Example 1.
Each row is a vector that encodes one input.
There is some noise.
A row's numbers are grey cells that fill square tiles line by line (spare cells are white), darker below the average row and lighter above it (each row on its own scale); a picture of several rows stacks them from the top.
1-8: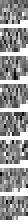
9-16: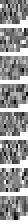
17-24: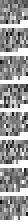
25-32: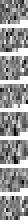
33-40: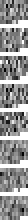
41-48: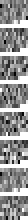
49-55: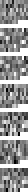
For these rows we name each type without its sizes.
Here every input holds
either a point on a circle and a true/false value, or a fixed value.
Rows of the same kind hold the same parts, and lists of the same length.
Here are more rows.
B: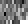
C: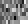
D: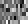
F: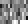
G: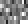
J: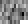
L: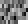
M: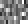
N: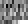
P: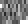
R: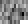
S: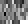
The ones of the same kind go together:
B, C, D, F, G, L, M, N, P, S
J, R

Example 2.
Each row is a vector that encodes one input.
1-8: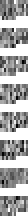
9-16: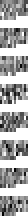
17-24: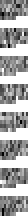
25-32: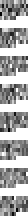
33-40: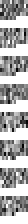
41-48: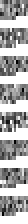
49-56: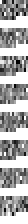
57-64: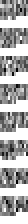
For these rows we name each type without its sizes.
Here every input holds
a point on a circle and a true/false value.
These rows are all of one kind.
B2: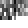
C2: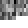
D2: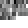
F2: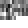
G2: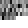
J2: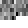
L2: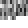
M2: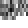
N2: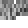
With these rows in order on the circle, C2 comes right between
D2 and G2.
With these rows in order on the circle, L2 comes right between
D2 and N2.
